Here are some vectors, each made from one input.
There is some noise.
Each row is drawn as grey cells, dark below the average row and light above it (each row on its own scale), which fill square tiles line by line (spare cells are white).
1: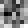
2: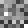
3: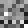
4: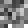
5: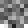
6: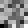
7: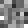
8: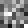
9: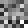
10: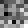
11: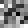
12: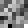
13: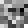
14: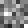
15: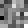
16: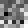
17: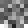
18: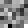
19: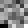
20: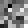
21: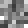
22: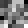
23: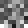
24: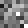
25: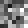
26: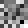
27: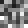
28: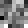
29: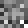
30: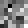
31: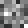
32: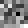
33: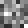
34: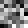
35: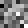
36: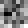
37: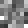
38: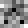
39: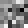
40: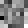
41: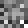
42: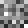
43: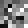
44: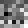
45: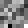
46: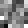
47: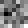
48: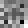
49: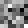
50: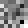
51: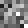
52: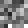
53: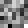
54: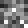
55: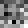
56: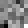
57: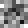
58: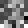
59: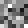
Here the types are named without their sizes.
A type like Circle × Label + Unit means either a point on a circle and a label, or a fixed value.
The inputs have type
Bool × Bool × Bool × Bool.
